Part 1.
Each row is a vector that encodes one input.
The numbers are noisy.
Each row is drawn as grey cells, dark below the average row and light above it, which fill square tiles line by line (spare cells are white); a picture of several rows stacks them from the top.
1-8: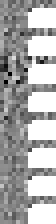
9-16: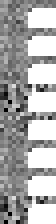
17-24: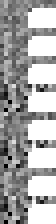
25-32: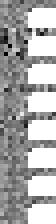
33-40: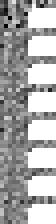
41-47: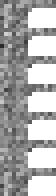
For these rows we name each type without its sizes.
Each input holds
a list of points on a line.
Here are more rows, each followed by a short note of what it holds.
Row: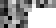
the empty list
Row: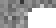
a list of two items
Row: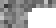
a list of two items
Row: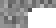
a list of two items
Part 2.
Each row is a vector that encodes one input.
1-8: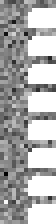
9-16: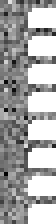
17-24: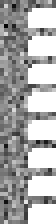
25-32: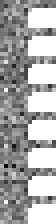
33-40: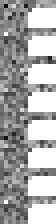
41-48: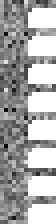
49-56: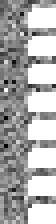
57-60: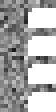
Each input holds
two labels (each one of 6).
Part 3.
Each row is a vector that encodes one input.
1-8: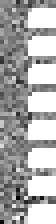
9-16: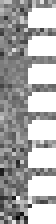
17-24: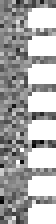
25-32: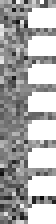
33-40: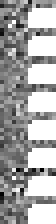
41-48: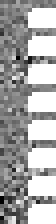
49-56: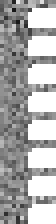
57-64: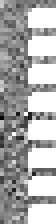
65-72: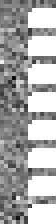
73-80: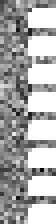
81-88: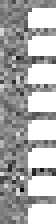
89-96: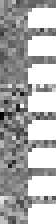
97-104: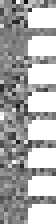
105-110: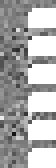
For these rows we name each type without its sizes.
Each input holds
a point on a line, together with either a fixed value, or four true/false values.
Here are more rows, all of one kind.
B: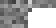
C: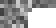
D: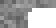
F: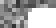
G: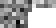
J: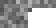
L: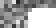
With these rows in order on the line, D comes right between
B and C.
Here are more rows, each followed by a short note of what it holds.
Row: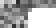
a point on a line and four true/false values
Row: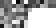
a point on a line
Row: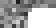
a point on a line and four true/false values
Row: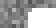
a point on a line and four true/false values
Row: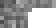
a point on a line and four true/false values
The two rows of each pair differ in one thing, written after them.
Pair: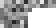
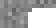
the place on the line
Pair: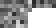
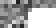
the place on the line
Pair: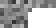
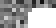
one of the four true/false values
